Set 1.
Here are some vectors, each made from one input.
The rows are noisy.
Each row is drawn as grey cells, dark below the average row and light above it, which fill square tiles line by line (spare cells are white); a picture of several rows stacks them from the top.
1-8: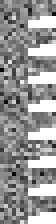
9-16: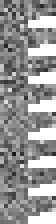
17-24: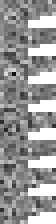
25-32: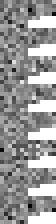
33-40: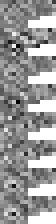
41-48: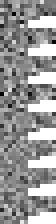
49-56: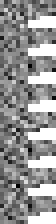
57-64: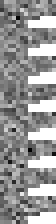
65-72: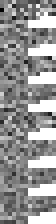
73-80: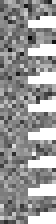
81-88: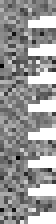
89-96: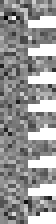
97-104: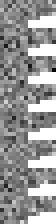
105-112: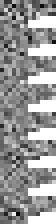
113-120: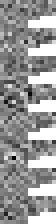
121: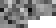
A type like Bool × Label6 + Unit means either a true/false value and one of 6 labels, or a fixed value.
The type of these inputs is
Bool × (Tree7 + Unit) + Line9.
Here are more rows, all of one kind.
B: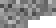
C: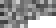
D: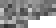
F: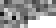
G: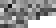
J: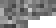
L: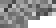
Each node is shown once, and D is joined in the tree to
G and J.
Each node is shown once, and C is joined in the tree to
B.
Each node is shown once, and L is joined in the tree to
F.
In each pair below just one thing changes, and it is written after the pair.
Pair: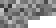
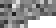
the true/false value
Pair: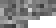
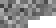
the node of the tree
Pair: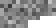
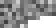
the true/false value
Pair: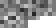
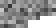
the node of the tree
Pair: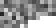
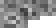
the true/false value
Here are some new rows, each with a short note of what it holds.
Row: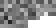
a point on a 9-point line
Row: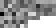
a true/false value
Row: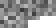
a node of a 7-node tree and a true/false value
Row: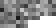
a point on a 9-point line
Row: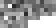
a true/false value
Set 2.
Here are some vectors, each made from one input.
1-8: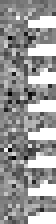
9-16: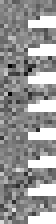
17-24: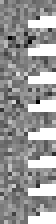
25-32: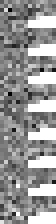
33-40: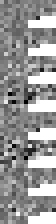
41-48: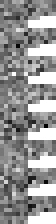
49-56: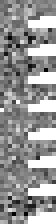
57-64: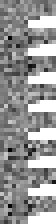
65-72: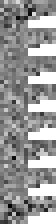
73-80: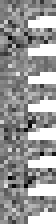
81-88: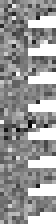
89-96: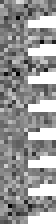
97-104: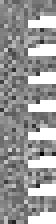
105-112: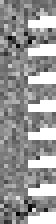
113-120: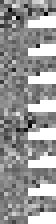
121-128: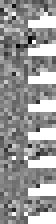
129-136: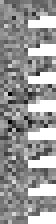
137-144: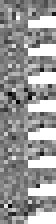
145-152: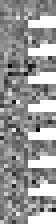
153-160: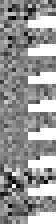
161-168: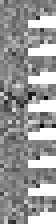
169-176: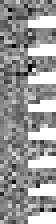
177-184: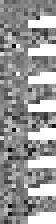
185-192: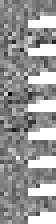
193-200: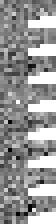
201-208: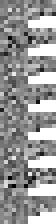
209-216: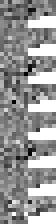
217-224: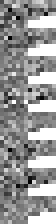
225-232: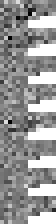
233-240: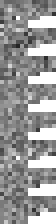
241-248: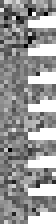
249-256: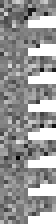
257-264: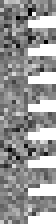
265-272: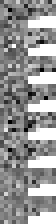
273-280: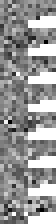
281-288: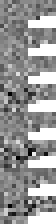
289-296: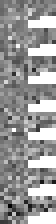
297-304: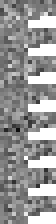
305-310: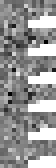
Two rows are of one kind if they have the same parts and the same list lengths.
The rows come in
5 kinds.
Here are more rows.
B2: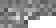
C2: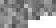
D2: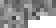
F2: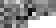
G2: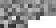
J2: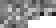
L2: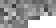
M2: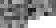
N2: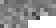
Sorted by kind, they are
B2, L2
C2, D2, N2
F2, M2
G2
J2

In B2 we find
a node of a 7-node tree and three true/false values.
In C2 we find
three true/false values.
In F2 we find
a point on a 15-point line.
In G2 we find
a fixed value.
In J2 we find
a node of a 7-node tree.
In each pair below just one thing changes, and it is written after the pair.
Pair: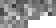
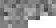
one of the three true/false values
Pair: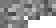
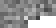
the node of the tree
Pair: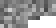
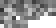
one of the three true/false values
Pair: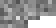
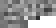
one of the three true/false values
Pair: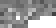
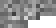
the node of the tree
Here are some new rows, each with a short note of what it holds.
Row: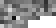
a node of a 7-node tree and three true/false values
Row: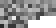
a fixed value
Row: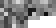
a point on a 15-point line
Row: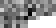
a point on a 15-point line
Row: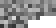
a fixed value
